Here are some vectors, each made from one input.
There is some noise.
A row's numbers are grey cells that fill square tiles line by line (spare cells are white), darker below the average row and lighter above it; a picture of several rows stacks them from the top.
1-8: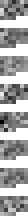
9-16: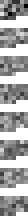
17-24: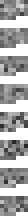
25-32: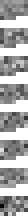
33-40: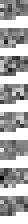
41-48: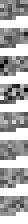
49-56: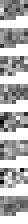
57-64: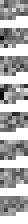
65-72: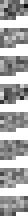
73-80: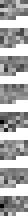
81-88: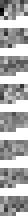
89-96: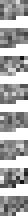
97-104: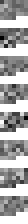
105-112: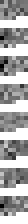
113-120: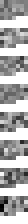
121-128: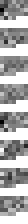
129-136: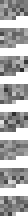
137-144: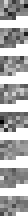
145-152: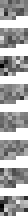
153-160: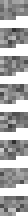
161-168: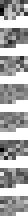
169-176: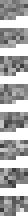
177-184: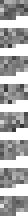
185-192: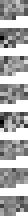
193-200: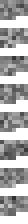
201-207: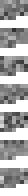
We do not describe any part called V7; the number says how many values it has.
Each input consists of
a node of an 8-node tree, together with a list of up to two items, each either a point on a 4-point line, or a value of V7.
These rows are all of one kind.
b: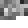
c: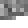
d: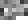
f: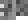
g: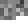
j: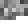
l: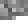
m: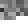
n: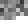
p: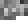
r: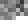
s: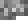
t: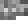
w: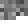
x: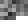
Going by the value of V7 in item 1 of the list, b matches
g, p, w and x.
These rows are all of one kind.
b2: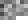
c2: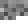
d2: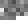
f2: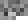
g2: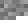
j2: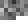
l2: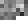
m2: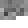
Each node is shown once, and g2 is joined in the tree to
b2, c2, d2 and m2.
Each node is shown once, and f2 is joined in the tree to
m2.
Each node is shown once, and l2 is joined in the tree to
b2.
